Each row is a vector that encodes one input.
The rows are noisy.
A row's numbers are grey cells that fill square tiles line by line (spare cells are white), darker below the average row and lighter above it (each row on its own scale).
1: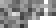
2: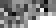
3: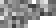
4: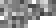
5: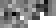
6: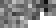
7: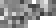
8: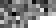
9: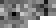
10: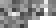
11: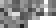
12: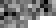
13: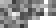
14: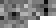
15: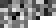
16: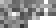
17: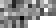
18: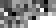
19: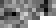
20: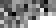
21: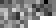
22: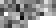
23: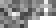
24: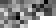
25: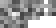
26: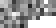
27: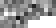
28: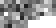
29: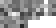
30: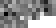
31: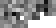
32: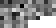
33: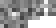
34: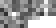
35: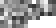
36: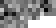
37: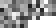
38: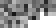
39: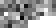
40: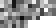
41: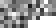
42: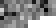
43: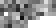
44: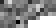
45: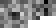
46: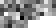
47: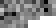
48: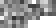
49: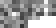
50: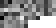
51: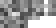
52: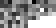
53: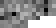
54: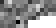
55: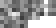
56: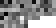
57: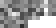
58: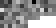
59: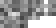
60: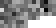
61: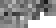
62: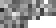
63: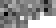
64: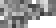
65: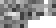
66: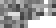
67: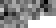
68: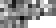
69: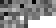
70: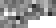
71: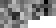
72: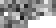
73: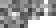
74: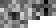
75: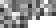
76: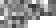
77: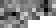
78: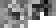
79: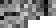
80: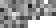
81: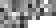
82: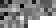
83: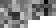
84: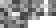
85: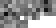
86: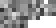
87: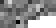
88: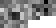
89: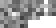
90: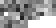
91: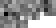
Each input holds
a list of up to two points on a 7-point line.
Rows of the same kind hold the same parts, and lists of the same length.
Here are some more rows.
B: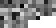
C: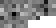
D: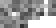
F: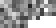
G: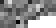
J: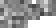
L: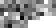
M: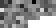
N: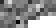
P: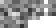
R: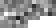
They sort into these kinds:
B, C, M
D, F, J, L, P, R
G, N

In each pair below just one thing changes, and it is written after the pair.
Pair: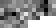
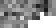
the place on the 7-point line in item 2 of the list
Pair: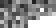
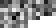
the place on the 7-point line in item 1 of the list
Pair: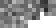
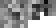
the place on the 7-point line in item 1 of the list
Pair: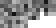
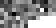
the place on the 7-point line in item 2 of the list
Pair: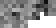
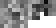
the place on the 7-point line in item 1 of the list
